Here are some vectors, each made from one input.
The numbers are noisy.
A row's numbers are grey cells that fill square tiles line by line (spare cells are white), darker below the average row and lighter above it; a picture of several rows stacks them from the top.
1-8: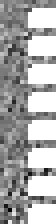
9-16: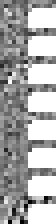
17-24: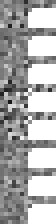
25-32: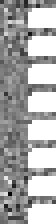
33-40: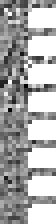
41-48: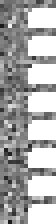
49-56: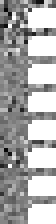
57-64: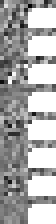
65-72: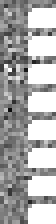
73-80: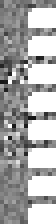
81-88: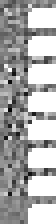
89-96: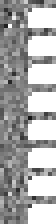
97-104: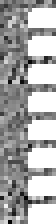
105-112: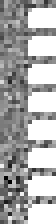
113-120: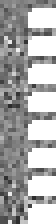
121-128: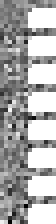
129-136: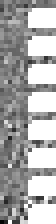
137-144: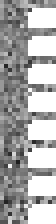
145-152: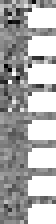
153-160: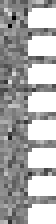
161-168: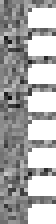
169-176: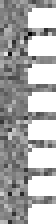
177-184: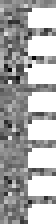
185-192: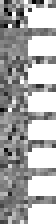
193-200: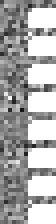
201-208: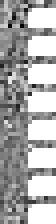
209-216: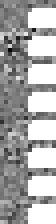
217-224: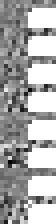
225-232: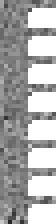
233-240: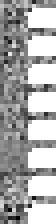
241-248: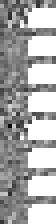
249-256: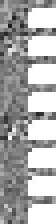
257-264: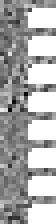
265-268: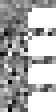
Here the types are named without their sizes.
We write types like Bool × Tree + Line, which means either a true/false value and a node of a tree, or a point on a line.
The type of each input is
List(Line).
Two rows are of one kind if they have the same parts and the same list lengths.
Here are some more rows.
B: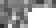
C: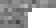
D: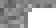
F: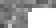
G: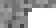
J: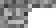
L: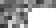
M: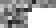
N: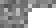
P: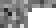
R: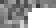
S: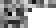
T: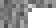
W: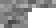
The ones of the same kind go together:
B, F, L, P
C, D, G, J, M, N, S, T, W
R

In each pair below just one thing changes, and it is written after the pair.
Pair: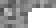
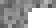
the place on the line in item 1 of the list
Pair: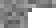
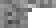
the place on the line in item 2 of the list
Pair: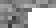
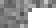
the place on the line in item 2 of the list
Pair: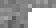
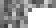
the place on the line in item 2 of the list
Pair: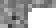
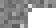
the place on the line in item 1 of the list
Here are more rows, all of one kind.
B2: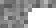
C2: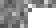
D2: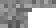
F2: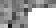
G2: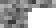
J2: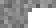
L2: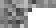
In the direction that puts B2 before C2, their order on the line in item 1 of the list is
F2, D2, J2, B2, G2, L2, C2.
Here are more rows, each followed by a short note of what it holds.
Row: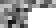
a list of two items
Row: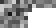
the empty list
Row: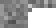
a list of two items
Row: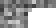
a list of one item
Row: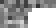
the empty list
